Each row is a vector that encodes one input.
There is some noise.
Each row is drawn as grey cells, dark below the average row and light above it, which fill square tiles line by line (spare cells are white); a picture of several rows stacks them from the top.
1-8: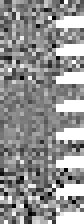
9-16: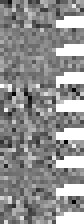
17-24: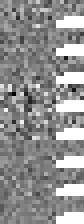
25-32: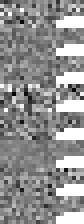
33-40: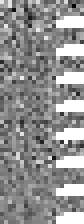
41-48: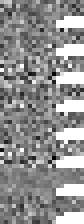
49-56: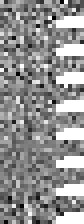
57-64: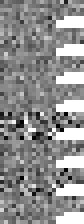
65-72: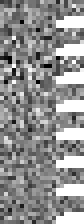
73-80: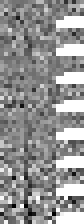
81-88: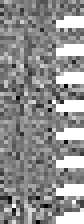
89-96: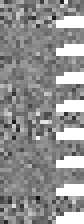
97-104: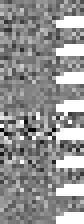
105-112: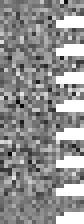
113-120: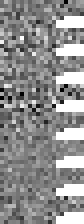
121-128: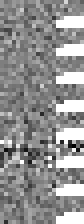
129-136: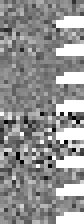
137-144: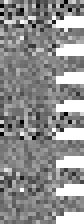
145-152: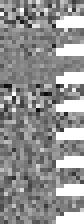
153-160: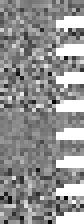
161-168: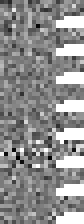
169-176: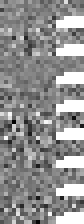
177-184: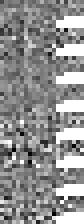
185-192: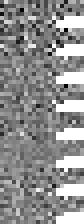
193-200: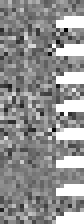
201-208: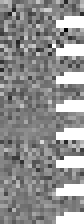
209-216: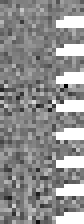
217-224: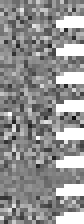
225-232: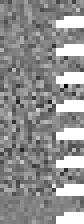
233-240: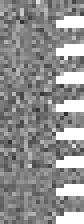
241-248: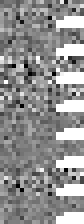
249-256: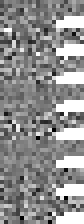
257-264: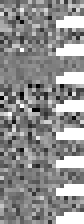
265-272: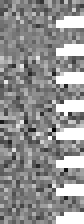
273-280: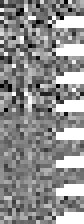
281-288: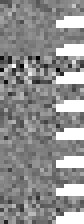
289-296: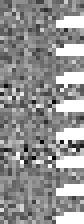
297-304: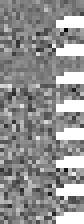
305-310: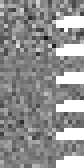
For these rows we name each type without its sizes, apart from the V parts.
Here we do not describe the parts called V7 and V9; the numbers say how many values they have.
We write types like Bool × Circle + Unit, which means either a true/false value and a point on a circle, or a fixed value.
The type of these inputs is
(Bool × V9 + V7) × Line.
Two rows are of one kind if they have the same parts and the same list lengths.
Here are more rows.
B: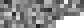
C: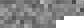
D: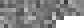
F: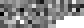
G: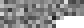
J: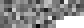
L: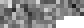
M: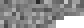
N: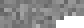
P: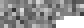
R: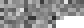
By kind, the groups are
B, D, F, M, N, R
C, G, J, L, P

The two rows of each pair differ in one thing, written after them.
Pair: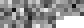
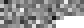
the true/false value
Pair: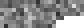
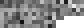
the place on the line
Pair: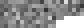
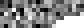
the place on the line
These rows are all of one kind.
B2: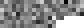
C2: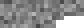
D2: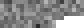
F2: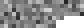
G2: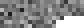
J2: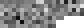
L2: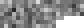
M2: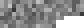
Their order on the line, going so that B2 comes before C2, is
B2, M2, G2, L2, D2, F2, C2, J2.
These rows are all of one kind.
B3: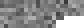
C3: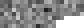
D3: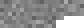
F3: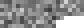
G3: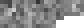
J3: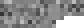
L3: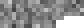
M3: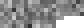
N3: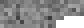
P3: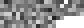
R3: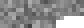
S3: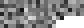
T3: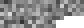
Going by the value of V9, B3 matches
C3, D3, F3 and P3.
